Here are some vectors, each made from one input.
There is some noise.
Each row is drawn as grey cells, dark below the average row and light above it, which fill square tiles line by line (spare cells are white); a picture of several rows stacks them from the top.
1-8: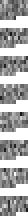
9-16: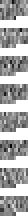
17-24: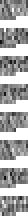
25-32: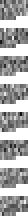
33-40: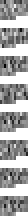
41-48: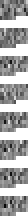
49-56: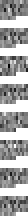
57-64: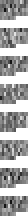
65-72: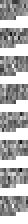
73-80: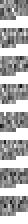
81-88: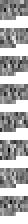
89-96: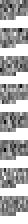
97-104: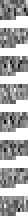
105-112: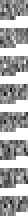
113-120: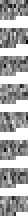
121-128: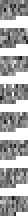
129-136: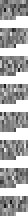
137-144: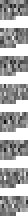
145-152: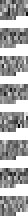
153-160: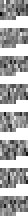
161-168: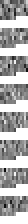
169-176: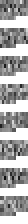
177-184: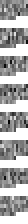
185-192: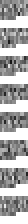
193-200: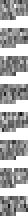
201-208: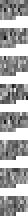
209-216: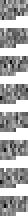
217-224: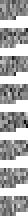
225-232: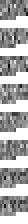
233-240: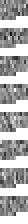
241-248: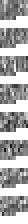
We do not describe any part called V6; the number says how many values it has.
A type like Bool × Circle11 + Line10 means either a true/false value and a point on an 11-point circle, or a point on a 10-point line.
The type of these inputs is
Bool × Line7 × V6 + Line9.
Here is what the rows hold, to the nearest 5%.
About 65% of them hold a point on a 7-point line, a true/false value and a value of V6. The rest hold a point on a 9-point line.
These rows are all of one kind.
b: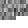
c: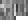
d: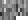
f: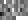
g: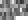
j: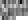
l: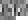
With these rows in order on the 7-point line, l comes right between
f and g.
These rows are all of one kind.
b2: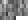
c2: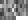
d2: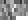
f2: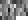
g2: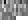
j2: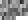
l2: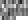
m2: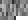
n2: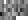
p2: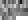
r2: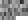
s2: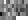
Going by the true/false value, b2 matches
j2, n2, r2 and s2.
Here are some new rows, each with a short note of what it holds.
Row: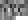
a point on a 9-point line
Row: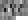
a point on a 9-point line
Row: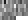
a point on a 7-point line, a true/false value and a value of V6
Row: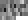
a point on a 9-point line
